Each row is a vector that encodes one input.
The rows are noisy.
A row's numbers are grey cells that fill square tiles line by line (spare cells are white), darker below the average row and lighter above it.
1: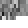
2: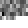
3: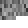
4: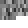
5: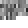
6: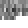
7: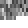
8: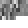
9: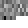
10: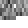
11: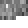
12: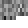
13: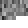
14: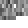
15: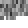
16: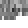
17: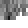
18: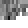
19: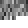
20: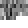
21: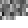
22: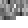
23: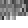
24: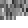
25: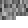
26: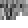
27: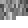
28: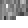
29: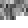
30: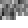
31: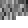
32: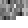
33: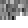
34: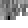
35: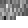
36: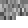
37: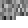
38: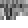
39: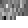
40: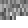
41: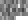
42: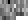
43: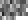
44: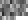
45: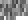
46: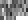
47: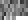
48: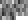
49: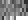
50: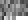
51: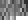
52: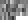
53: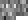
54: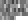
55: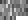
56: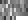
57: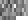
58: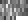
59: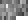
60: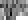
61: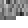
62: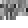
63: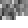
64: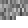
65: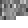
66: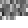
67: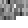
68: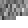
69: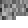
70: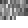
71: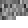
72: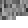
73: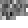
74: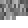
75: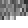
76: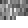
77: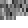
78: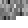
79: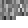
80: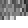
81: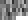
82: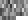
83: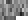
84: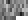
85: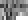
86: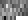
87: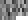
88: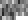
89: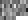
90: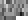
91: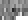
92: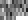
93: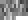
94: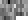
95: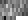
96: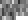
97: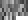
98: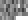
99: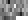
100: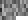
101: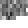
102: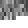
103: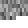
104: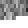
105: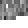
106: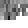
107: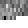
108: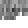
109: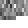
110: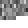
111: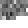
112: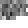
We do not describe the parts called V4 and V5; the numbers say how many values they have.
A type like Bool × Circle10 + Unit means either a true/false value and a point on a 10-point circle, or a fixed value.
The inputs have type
Bool × Line6 + V4 × V5.
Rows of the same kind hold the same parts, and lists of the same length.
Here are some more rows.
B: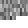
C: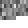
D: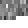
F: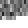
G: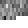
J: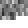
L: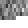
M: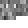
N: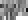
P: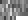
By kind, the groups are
B, C, D, G, L, M, P
F, J, N

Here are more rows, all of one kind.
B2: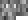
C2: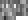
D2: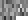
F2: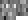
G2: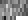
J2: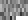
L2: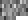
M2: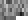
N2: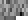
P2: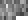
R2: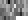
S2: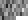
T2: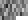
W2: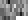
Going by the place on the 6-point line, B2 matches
C2, F2, R2 and W2.
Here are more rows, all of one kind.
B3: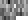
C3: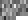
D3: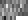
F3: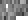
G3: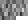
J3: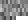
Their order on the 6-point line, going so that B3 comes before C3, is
J3, D3, F3, B3, C3, G3.
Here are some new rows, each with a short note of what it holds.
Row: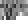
a value of V4 and a value of V5
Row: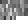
a point on a 6-point line and a true/false value
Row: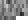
a point on a 6-point line and a true/false value
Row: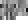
a value of V4 and a value of V5
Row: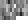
a point on a 6-point line and a true/false value
